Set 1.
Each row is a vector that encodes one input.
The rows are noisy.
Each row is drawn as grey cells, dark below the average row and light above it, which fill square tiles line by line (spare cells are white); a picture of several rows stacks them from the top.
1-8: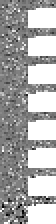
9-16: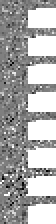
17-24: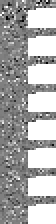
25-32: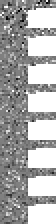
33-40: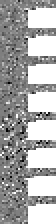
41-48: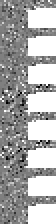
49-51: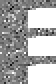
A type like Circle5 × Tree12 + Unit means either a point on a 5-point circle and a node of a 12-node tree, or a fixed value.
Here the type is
Bool × (Tree7 + Unit).
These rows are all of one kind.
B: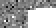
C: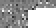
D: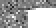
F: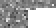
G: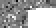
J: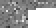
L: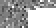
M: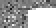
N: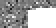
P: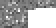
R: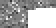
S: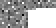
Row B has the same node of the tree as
D, G, M and N.
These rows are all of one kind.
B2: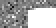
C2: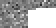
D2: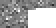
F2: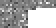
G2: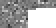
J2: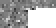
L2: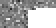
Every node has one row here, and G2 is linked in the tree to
D2 and F2.
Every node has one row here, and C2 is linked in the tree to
B2 and F2.
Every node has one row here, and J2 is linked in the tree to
F2 and L2.
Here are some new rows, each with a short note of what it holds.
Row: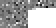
a node of a 7-node tree and a true/false value
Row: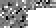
a true/false value
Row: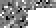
a true/false value
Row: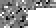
a true/false value
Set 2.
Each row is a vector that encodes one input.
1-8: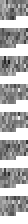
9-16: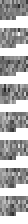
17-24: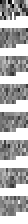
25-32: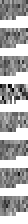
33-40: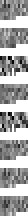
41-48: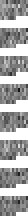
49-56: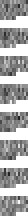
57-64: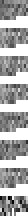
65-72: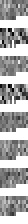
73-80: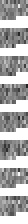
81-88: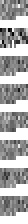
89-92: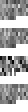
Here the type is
List2(Line7).
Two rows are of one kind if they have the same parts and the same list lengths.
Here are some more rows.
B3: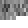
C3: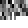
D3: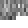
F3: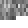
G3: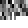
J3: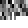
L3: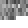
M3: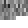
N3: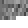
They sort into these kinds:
B3, M3, N3
C3, G3, J3
D3, F3, L3

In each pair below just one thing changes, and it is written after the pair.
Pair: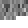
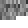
the place on the 7-point line in item 1 of the list
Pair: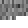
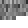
the place on the 7-point line in item 2 of the list
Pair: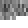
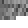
the place on the 7-point line in item 1 of the list
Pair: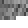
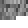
the place on the 7-point line in item 2 of the list
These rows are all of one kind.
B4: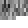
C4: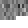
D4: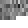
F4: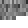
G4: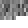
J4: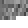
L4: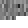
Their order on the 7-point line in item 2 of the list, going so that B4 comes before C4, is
J4, L4, G4, B4, F4, C4, D4.
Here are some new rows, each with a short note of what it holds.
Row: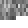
a list of one item
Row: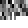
the empty list
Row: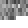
a list of one item
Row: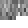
a list of one item
